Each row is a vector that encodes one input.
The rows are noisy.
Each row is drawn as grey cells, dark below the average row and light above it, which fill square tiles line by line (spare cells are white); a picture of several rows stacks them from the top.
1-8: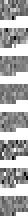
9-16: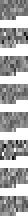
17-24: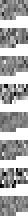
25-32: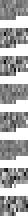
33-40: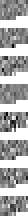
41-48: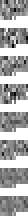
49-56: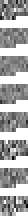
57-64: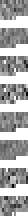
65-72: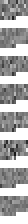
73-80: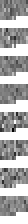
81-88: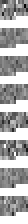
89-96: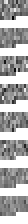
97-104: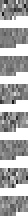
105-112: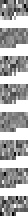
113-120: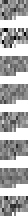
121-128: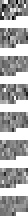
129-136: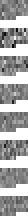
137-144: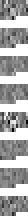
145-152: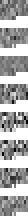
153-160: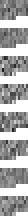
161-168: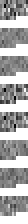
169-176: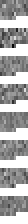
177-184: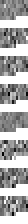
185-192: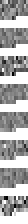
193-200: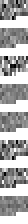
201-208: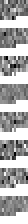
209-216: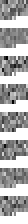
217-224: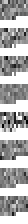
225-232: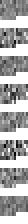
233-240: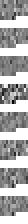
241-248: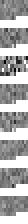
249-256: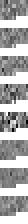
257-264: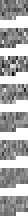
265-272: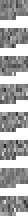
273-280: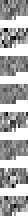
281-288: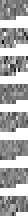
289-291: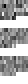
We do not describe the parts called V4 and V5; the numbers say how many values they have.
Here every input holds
either one of 7 labels and a value of V4, or one of 10 labels and a value of V5.
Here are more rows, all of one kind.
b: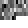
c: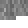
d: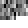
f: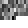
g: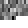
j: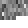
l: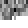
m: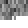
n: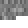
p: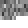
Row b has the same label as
d, f and m.
